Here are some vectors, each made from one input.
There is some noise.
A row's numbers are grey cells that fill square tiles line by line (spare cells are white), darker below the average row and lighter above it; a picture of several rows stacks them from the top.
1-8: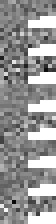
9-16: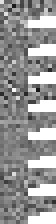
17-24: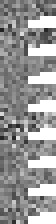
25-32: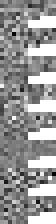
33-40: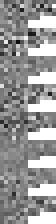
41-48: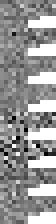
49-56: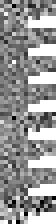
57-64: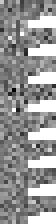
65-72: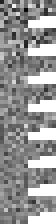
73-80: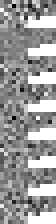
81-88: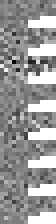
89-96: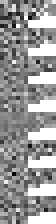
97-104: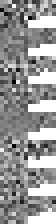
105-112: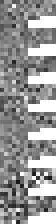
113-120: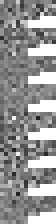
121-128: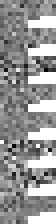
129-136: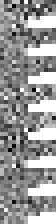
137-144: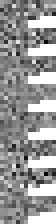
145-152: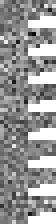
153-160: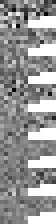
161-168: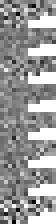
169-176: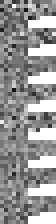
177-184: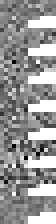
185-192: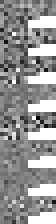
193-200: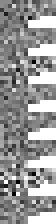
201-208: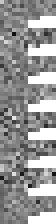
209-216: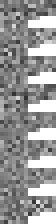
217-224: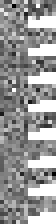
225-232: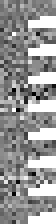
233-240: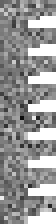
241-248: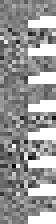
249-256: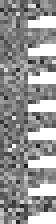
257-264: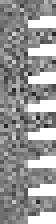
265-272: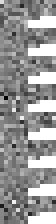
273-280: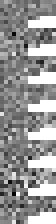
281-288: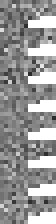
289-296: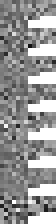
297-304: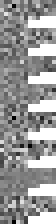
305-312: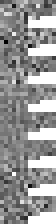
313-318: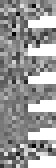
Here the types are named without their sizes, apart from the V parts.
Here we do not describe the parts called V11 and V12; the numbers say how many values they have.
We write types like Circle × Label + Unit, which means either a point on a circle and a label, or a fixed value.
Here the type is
Label × (Line + V11) × (Line + V12).
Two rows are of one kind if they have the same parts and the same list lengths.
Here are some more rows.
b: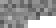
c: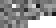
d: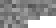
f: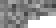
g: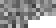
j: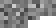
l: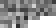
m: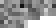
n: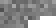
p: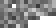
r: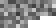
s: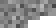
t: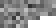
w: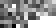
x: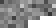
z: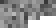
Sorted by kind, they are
b, j, p
c, f, t, w, x, z
d, g, n, r
l, m, s

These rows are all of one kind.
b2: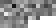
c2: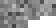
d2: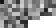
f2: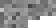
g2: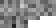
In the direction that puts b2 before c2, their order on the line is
b2, d2, f2, g2, c2.
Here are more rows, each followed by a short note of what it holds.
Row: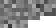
a label, a point on a line and a value of V11
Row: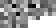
a label, a point on a line and a value of V11
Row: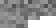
a label, a point on a line and a value of V11
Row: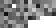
a label, a value of V11 and a value of V12
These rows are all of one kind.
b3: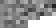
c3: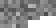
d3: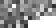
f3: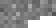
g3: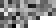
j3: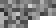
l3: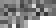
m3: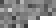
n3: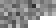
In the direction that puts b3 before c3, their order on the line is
g3, f3, b3, d3, l3, n3, j3, m3, c3.
